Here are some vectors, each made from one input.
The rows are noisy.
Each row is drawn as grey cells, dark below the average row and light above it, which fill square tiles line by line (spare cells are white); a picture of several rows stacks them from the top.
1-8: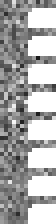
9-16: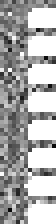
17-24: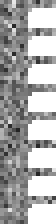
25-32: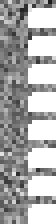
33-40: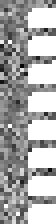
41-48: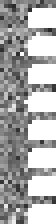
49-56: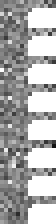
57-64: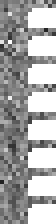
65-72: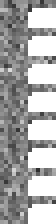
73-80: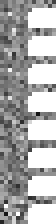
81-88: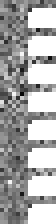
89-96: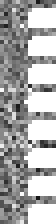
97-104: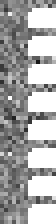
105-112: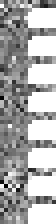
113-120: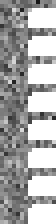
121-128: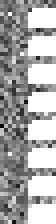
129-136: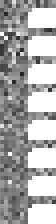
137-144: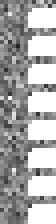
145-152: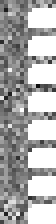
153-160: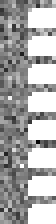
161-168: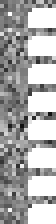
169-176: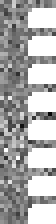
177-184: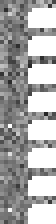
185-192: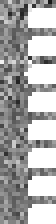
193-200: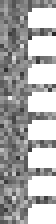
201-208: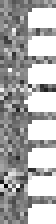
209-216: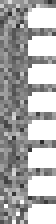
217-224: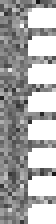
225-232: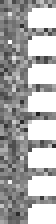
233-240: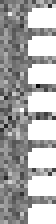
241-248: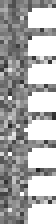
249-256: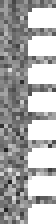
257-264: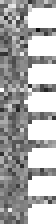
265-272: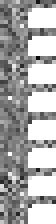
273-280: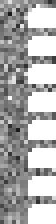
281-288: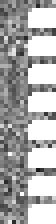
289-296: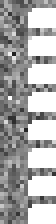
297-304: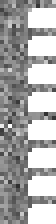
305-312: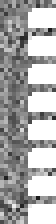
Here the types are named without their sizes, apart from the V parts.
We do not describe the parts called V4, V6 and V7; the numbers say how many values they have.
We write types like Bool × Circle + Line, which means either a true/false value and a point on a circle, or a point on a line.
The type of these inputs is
Bool × (Tree + V6 × V7) × V4 + Label.
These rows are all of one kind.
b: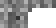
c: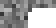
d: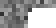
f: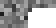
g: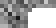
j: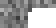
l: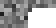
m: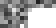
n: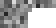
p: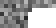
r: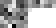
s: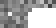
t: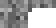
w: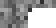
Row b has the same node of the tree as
c, r, s and t.
